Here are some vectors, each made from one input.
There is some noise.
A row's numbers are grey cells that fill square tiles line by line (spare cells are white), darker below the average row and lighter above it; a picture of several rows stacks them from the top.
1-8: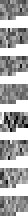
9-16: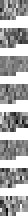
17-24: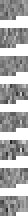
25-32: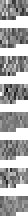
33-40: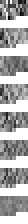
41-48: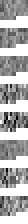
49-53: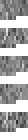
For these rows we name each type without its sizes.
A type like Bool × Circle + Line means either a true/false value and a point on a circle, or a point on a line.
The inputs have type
Line × (Tree + Unit).
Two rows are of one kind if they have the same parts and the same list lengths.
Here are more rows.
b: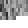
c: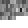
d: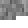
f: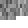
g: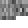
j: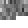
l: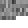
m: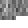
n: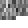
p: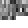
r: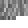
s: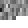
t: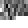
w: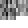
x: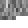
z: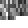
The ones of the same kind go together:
b, f, g, l, m, n, p, s, t, x, z
c, d, j, r, w

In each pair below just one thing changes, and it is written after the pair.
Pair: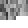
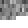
the place on the line
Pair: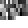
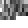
the place on the line
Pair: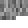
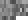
the place on the line
